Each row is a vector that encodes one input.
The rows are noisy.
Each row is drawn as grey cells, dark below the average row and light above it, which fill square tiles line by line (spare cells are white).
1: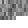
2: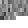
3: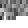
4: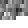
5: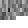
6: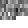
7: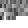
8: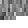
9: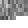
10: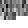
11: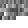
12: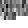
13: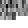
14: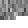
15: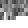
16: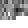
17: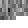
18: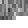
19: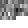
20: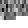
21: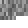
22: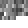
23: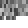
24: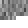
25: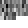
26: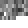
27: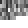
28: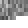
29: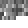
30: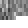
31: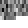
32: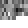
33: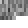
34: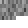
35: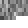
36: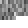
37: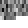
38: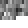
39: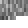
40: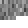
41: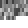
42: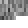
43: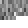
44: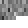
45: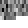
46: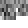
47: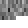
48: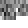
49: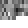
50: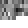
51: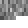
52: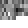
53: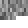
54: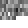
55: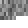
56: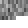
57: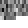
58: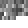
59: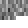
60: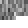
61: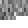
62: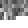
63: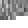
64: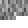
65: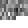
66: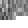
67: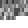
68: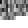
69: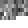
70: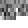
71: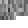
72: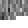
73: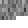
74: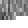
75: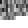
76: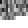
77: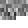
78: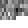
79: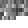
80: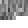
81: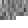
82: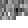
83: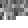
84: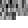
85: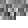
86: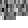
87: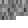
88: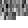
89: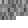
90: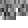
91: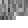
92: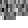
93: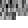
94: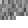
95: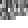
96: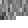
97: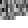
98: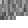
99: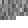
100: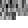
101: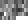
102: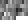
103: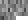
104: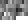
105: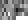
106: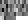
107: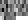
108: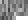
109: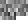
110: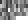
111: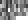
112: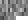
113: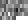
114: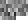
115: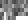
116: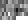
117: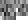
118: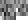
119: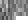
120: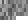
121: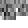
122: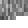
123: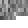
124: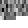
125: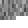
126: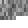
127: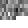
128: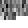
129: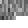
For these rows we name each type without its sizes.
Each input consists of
either two labels, or a point on each of two lines, or a node of a tree.
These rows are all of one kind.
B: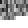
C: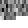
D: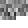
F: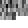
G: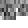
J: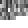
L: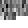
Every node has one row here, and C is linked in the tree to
B, G and L.
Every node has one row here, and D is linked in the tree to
G.
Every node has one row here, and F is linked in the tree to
L.
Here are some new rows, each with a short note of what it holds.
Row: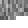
two labels
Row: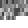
a point on each of two lines
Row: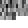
a node of a tree
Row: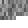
two labels
